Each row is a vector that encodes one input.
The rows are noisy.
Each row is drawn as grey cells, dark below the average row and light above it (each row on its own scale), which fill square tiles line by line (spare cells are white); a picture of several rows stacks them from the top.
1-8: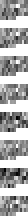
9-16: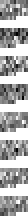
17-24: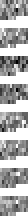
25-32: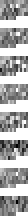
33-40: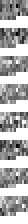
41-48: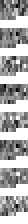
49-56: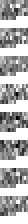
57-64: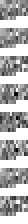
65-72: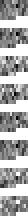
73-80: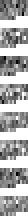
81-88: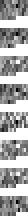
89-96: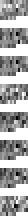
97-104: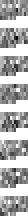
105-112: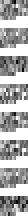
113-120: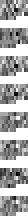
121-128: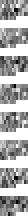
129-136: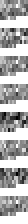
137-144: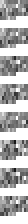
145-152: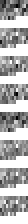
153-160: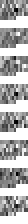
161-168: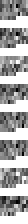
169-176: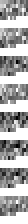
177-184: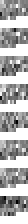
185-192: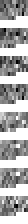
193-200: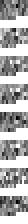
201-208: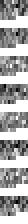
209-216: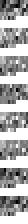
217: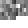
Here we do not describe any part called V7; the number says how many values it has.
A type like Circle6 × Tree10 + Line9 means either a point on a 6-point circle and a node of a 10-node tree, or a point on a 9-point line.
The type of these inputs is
Circle15 × V7 + Line11.
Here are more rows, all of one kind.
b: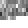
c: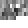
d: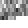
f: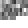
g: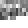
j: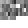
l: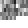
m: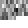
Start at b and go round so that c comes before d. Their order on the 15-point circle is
b, l, f, j, c, m, d, g.
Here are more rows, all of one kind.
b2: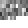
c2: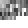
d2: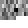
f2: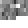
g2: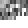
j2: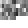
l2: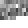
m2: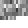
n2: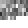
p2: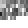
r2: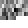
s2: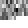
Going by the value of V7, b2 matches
c2, g2 and l2.
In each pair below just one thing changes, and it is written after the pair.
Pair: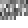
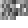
the place on the 15-point circle
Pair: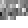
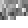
the value of V7
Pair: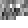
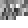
the value of V7
